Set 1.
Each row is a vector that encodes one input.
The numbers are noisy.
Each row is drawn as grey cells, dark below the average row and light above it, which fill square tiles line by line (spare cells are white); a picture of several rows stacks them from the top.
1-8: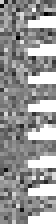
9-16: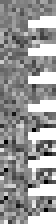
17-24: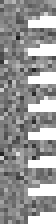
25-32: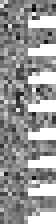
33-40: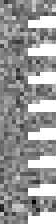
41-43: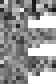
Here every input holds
a node of a 9-node tree.
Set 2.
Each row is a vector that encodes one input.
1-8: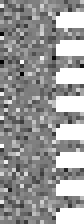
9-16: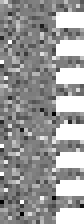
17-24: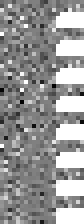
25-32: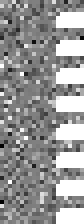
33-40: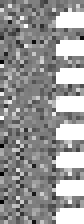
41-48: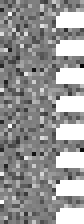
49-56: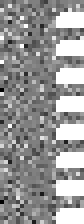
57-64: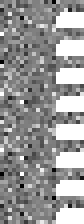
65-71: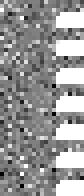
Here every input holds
a point on a 14-point circle.
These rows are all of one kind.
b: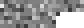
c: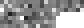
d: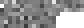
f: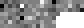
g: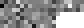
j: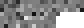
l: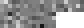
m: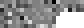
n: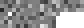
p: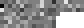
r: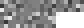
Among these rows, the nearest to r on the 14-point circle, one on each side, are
l and p.
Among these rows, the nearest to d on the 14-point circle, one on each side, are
b and c.
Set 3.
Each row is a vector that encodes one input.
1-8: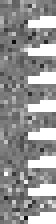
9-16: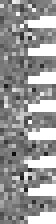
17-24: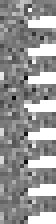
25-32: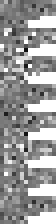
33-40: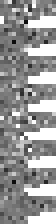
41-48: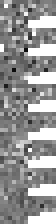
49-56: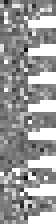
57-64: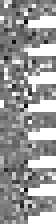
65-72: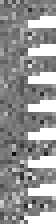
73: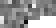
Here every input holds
one of 7 labels.
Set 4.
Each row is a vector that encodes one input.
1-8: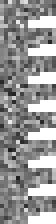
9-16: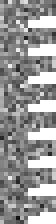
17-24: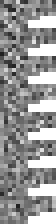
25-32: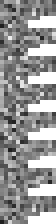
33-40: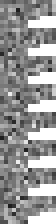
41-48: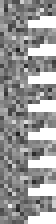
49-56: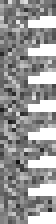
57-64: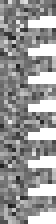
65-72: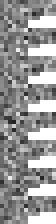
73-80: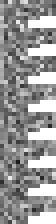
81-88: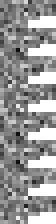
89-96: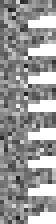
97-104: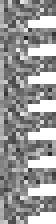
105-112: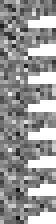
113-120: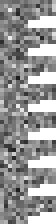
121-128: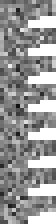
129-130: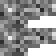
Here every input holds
a point on a 17-point circle.
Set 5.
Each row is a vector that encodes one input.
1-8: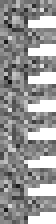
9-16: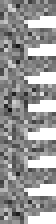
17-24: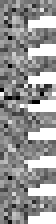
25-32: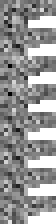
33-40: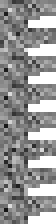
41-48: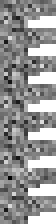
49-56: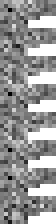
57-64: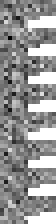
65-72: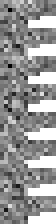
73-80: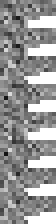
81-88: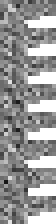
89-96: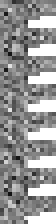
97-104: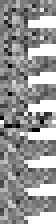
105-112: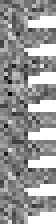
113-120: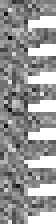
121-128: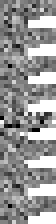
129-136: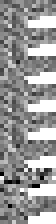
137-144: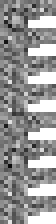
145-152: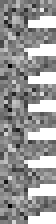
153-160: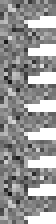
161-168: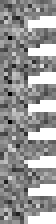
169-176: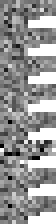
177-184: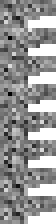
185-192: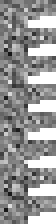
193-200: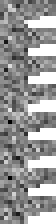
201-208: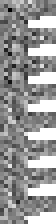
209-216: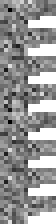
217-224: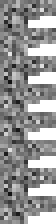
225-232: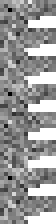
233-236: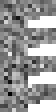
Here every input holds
either a point on a 6-point circle, or a fixed value.
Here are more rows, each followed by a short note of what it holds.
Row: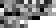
a fixed value
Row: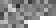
a point on a 6-point circle
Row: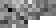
a point on a 6-point circle
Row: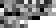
a fixed value
